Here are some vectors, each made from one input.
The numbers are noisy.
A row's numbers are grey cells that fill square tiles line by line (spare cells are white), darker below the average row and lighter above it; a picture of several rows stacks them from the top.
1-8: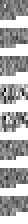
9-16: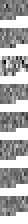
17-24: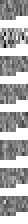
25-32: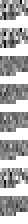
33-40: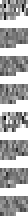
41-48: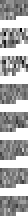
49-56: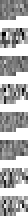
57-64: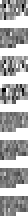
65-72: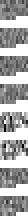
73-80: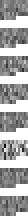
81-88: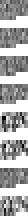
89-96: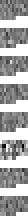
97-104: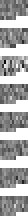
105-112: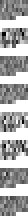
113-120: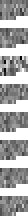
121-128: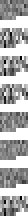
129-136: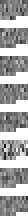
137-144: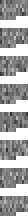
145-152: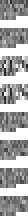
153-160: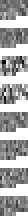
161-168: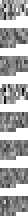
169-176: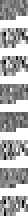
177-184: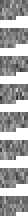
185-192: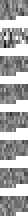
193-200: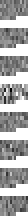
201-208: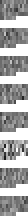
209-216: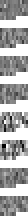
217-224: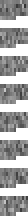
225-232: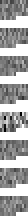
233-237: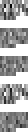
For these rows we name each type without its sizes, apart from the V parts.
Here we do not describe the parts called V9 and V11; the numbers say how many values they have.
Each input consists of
either a point on a line, or a true/false value, a value of V9 and a value of V11.
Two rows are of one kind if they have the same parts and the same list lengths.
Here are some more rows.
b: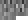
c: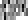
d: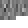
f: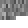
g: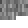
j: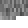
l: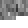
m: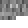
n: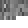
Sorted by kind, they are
b, d, f, g, j, l, m, n
c

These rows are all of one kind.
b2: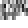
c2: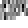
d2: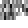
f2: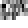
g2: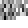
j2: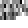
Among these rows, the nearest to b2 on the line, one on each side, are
c2 and f2.
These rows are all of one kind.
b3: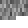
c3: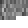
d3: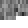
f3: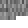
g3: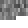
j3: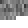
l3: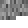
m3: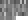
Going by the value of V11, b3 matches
f3 and m3.
